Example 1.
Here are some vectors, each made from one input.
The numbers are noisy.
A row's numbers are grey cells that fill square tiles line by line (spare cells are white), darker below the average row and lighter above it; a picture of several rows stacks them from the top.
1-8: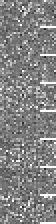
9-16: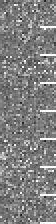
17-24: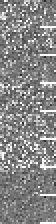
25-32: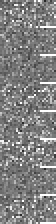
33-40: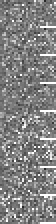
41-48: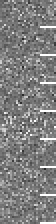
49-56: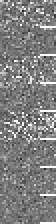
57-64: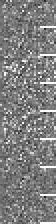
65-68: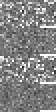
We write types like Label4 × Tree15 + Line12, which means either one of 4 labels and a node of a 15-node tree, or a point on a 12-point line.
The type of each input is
Label9 + Tree9.
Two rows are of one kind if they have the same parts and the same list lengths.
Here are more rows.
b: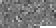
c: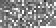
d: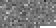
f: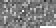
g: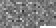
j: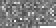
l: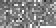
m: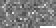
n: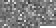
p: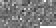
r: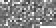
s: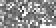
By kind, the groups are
b, c, l, n, p, r, s
d, f, g, j, m

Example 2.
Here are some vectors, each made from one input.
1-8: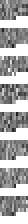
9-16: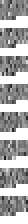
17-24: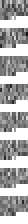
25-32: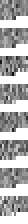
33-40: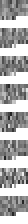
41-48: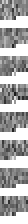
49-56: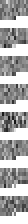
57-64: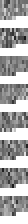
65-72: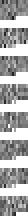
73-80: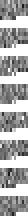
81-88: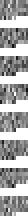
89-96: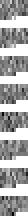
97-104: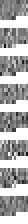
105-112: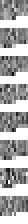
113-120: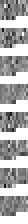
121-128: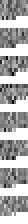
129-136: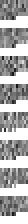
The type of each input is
Bool × Tree15.
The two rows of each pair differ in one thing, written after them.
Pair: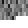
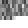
the true/false value
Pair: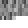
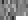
the true/false value
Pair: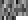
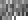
the true/false value
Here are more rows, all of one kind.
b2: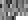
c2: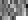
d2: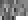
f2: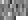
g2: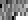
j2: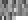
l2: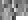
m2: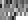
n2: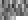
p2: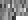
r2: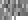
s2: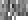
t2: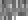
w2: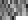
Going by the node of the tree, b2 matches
f2, m2 and s2.
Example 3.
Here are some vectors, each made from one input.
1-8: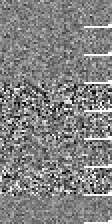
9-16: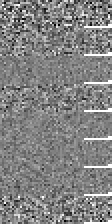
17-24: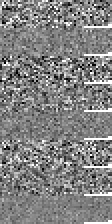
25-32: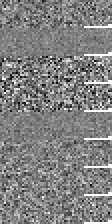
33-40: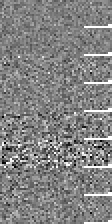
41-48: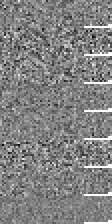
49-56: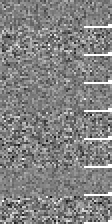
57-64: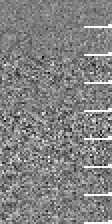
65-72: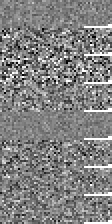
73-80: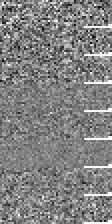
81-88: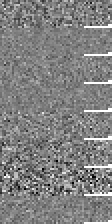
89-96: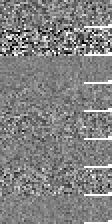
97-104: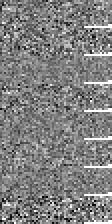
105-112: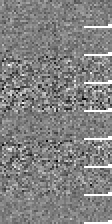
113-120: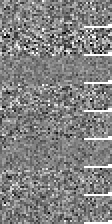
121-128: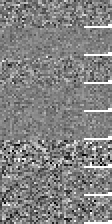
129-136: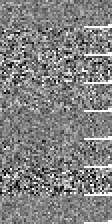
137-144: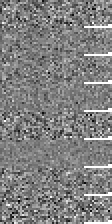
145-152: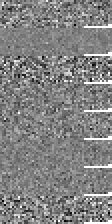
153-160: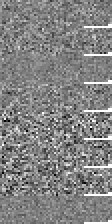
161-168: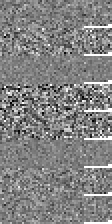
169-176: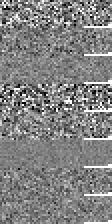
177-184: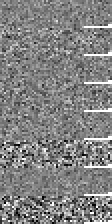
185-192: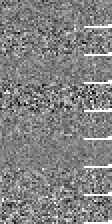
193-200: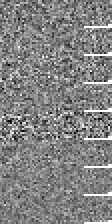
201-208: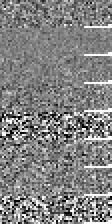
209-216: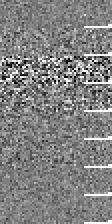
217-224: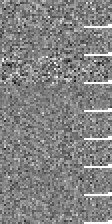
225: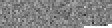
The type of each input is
Tree11 × Tree11.
